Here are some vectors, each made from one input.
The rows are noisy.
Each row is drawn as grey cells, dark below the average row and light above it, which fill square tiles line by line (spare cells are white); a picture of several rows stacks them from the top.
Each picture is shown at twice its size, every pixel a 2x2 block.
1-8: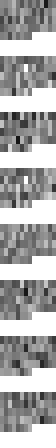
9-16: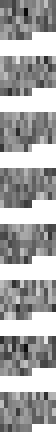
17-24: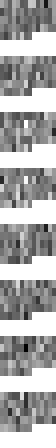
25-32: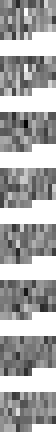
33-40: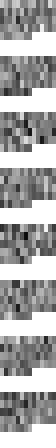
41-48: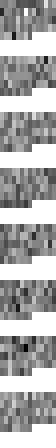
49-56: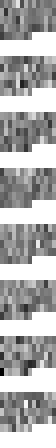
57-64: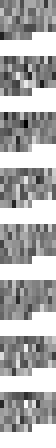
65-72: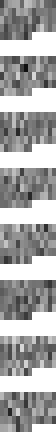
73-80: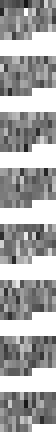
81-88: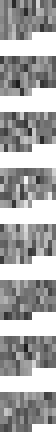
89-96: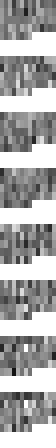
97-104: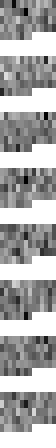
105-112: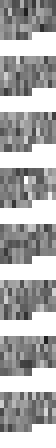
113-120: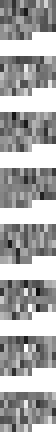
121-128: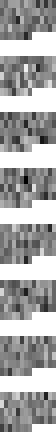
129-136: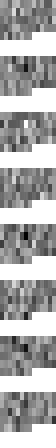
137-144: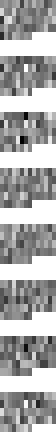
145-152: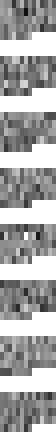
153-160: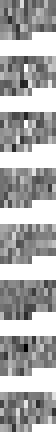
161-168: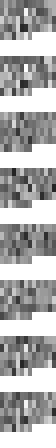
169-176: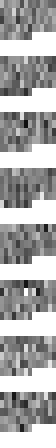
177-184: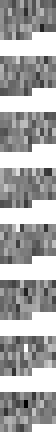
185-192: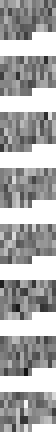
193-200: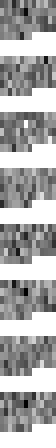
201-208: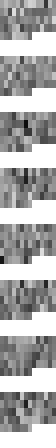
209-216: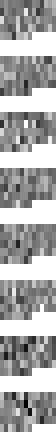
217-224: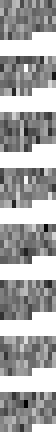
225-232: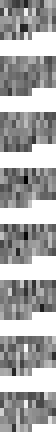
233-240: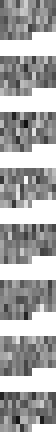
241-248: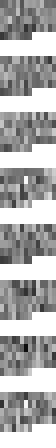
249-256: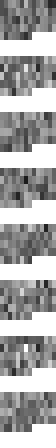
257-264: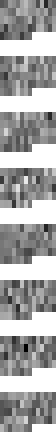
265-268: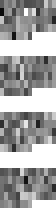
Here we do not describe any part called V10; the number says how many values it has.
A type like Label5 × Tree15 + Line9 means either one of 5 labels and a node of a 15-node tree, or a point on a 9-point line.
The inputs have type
Bool × Circle6 + (Circle8 + Unit) × Line4 × Line6 + V10.
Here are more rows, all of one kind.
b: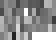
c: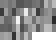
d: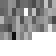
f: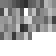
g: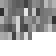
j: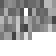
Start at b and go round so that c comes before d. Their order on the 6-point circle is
b, f, g, c, d, j.
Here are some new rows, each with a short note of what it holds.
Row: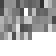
a point on a 6-point circle and a true/false value
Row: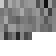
a point on an 8-point circle, a point on a 4-point line and a point on a 6-point line
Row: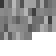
a point on an 8-point circle, a point on a 4-point line and a point on a 6-point line
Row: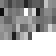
a point on a 6-point circle and a true/false value
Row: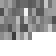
a point on a 6-point circle and a true/false value
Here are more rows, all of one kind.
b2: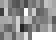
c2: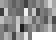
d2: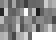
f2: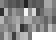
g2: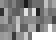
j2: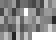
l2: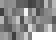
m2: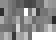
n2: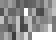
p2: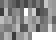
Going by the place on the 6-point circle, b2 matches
c2, d2, f2 and m2.
